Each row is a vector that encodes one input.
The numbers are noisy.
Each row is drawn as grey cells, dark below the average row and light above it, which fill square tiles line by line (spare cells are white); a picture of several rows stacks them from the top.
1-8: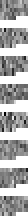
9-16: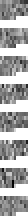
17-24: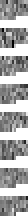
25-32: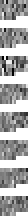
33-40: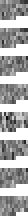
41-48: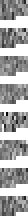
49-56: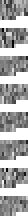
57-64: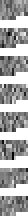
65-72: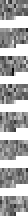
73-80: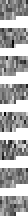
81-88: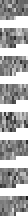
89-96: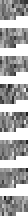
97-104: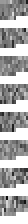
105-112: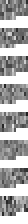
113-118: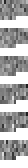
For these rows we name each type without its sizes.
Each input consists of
either a point on a line, or three true/false values.
